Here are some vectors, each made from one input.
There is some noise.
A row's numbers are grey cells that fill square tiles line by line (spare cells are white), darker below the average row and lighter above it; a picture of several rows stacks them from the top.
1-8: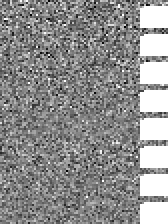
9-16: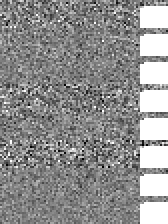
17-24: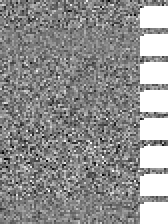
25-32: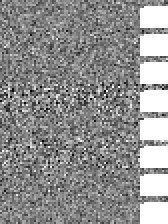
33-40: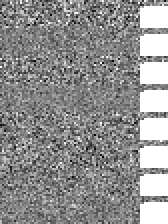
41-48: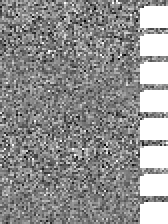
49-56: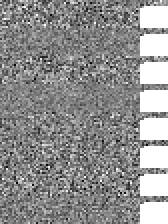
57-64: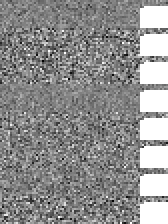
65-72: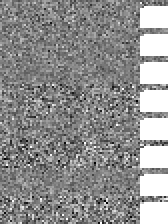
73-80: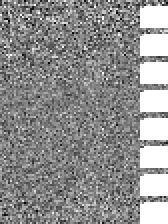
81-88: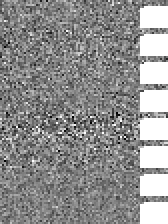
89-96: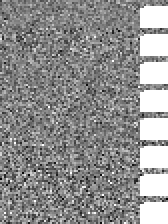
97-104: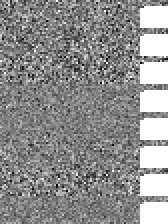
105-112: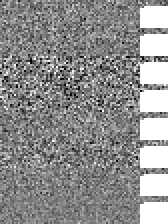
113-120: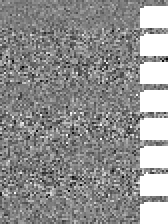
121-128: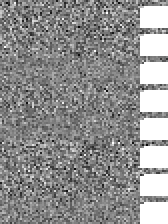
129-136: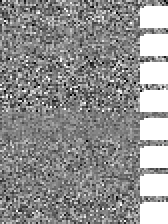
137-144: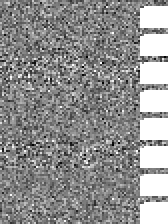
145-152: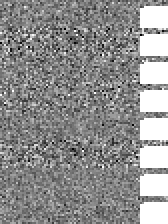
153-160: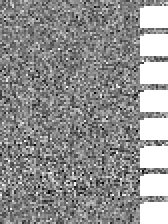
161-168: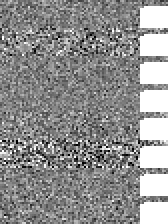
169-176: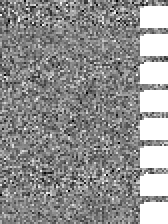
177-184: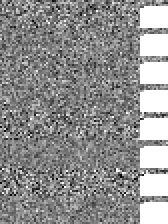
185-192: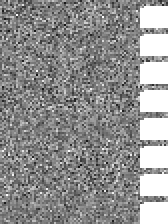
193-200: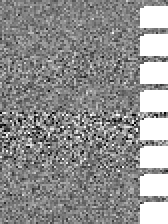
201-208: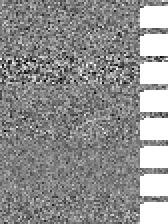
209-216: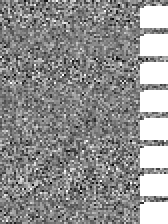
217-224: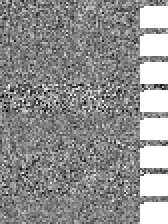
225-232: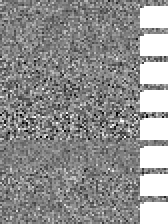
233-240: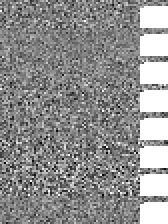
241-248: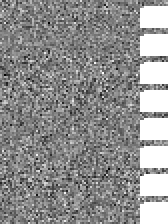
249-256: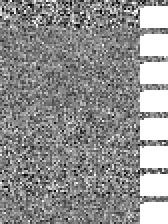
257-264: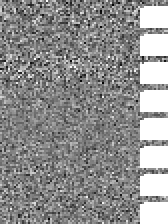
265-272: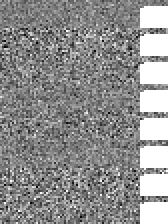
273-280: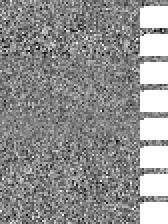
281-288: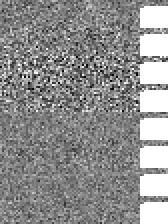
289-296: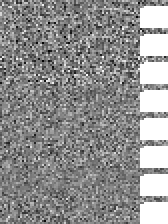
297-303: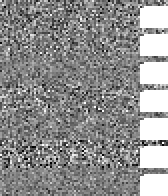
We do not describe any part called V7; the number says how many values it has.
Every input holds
four true/false values, together with either a point on a 9-point circle and a point on a 6-point line, or three values of V7.
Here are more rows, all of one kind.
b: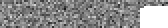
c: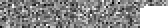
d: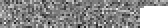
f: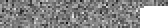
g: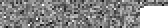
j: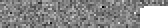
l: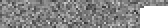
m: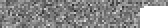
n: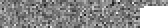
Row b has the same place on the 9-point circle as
d, l and m.
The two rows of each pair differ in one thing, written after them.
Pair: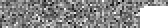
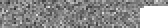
the place on the 9-point circle
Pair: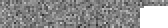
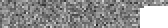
the place on the 6-point line
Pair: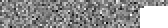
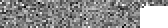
the place on the 6-point line
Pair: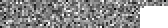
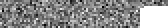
the place on the 9-point circle
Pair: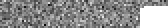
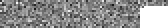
the place on the 9-point circle
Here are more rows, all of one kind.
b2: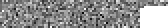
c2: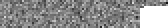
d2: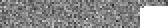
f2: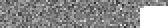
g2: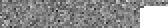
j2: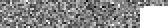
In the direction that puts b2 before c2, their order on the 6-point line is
g2, b2, d2, j2, f2, c2.
